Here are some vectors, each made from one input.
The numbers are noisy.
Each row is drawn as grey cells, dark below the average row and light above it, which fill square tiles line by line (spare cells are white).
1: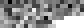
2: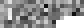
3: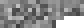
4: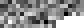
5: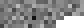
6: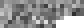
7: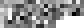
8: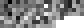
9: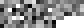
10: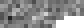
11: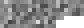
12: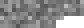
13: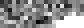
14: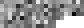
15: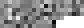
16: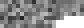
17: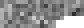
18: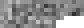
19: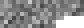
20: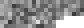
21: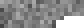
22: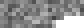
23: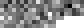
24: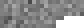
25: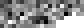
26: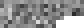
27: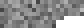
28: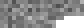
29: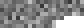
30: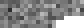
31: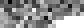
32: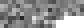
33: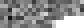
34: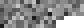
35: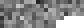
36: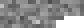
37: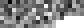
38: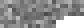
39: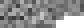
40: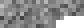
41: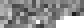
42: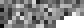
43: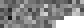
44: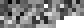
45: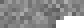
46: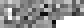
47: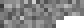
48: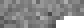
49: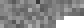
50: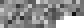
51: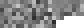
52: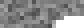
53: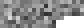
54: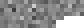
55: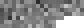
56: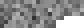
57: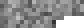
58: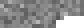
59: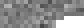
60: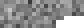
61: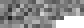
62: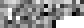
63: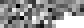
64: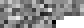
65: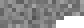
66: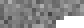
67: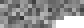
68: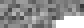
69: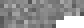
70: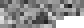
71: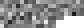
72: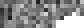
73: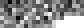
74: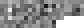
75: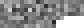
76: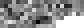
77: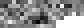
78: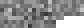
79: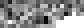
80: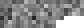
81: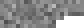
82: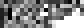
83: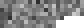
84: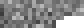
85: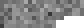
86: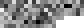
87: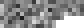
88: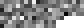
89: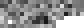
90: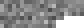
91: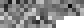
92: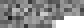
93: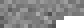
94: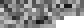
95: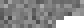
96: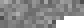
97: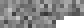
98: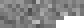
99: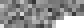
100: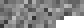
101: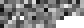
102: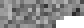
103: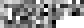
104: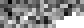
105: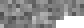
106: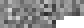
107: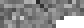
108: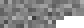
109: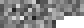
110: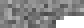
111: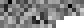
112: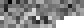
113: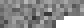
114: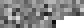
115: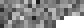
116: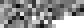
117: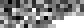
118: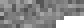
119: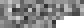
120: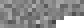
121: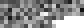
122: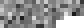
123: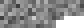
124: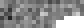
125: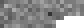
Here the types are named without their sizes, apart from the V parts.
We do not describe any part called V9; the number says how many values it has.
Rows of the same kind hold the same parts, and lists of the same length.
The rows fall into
3 kinds.
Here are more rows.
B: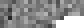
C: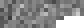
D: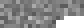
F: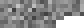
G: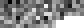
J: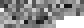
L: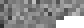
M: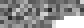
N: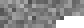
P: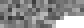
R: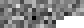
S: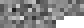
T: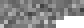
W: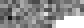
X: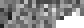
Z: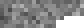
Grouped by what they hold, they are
B, C, D, F, L, M, N, P, R, W, X, Z
G, J
S, T

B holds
three true/false values and a value of V9.
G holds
a point on a line.
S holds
a value of V9.
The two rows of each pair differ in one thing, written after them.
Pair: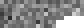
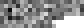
the value of V9
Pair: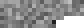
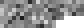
the value of V9
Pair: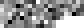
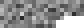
the value of V9
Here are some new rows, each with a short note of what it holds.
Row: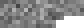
three true/false values and a value of V9
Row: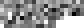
three true/false values and a value of V9
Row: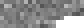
a value of V9
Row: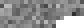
a value of V9
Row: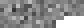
a value of V9
